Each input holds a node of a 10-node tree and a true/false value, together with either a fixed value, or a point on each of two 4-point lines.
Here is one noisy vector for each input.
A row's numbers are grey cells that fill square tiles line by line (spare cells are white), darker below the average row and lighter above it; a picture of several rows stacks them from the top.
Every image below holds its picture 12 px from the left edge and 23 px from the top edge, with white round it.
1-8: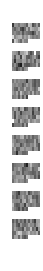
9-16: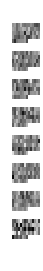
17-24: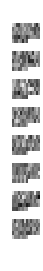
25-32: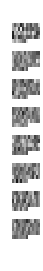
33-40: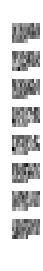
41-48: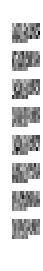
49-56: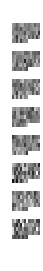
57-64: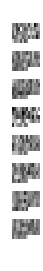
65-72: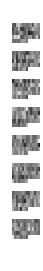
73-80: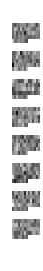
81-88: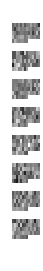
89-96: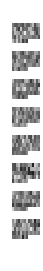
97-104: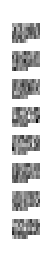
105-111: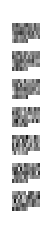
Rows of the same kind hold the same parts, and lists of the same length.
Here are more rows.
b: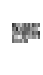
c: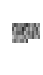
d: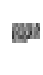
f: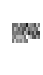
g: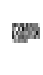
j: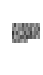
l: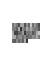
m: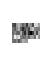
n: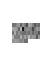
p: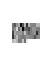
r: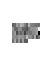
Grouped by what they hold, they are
b, c, f, l, n, r
d, g, j, m, p

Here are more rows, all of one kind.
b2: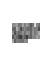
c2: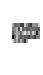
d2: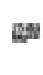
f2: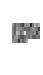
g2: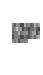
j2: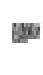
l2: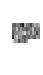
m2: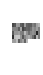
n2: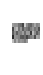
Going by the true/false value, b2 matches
l2 and n2.
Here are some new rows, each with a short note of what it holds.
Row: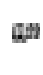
a node of a 10-node tree and a true/false value
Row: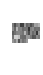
a node of a 10-node tree and a true/false value
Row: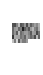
a node of a 10-node tree and a true/false value
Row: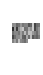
a point on each of two 4-point lines, a node of a 10-node tree and a true/false value
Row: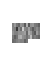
a point on each of two 4-point lines, a node of a 10-node tree and a true/false value
